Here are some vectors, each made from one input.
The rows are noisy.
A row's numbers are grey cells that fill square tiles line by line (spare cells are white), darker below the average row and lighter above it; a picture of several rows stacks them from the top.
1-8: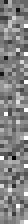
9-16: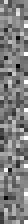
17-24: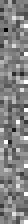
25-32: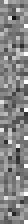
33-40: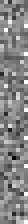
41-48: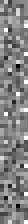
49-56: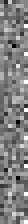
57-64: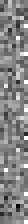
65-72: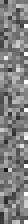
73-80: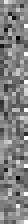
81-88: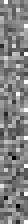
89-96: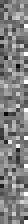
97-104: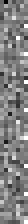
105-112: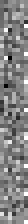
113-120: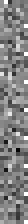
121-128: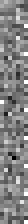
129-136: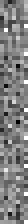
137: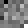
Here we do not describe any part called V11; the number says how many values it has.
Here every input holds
either a point on an 8-point line and a value of V11, or a point on each of two 9-point lines.
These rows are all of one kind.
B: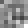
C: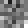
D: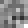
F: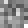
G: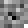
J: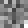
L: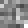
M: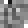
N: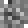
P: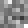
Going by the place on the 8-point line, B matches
J, L and M.
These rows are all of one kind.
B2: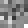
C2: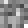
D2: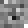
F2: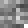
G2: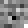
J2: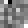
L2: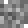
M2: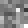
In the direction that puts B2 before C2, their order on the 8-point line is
G2, J2, D2, B2, F2, C2, M2, L2.
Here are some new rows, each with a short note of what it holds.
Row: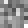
a point on an 8-point line and a value of V11
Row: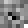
a point on an 8-point line and a value of V11
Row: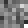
a point on each of two 9-point lines
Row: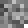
a point on each of two 9-point lines
